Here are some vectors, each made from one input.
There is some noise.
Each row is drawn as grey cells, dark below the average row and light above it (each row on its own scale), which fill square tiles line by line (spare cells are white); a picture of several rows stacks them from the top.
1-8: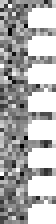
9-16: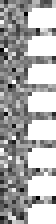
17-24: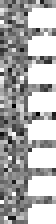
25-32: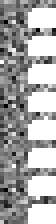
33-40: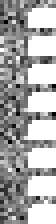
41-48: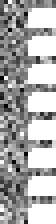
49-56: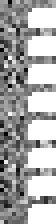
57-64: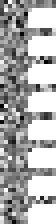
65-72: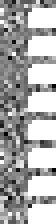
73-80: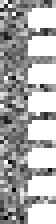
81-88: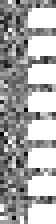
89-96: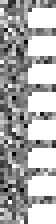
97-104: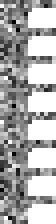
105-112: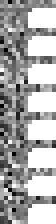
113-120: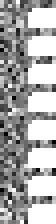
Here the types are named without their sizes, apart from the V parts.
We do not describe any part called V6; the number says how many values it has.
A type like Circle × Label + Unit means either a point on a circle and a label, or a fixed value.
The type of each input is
List(Bool × V6).
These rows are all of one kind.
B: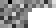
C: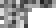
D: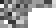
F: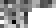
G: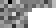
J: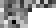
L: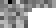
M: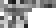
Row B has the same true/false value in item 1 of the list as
D and G.
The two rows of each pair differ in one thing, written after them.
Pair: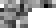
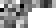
the value of V6 in item 2 of the list
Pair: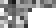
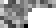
the true/false value in item 1 of the list
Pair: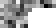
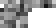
the true/false value in item 2 of the list
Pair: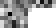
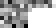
the value of V6 in item 1 of the list
